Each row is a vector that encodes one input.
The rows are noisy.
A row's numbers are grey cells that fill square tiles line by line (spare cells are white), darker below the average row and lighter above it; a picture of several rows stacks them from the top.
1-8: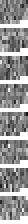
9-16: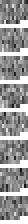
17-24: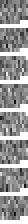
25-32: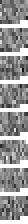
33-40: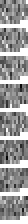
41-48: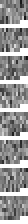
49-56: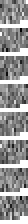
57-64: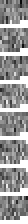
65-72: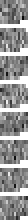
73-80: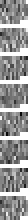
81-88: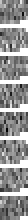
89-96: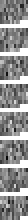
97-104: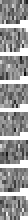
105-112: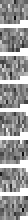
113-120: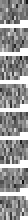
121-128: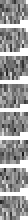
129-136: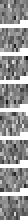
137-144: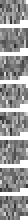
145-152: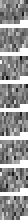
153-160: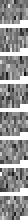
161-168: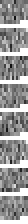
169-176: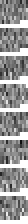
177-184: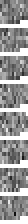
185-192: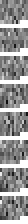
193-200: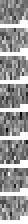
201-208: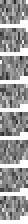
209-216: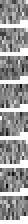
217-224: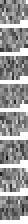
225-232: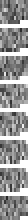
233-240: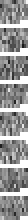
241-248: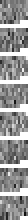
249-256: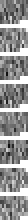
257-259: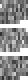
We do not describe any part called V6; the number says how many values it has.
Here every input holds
either a point on each of two 11-point circles, or a value of V6.
